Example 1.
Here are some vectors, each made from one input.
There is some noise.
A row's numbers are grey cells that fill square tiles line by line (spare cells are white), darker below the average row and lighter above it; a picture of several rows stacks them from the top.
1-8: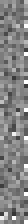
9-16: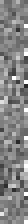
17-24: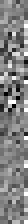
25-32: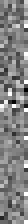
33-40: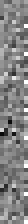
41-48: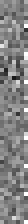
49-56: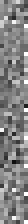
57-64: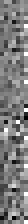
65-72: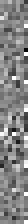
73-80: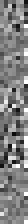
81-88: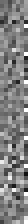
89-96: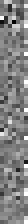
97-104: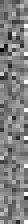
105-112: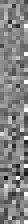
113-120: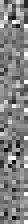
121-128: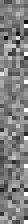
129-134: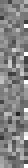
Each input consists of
either a fixed value, or four true/false values.
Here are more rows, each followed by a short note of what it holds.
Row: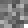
four true/false values
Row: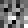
a fixed value
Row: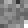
four true/false values
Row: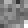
four true/false values
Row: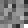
four true/false values
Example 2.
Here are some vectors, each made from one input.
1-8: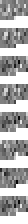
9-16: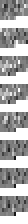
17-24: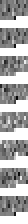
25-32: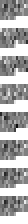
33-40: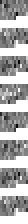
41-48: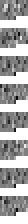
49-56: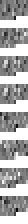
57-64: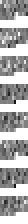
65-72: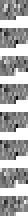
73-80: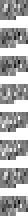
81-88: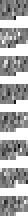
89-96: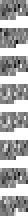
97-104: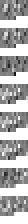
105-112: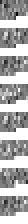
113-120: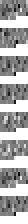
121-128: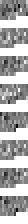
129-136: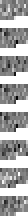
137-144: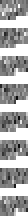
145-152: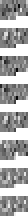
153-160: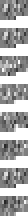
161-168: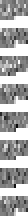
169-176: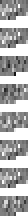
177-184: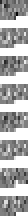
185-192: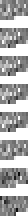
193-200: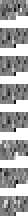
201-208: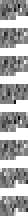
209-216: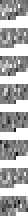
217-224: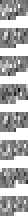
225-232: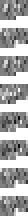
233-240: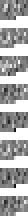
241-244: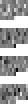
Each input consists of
three true/false values.
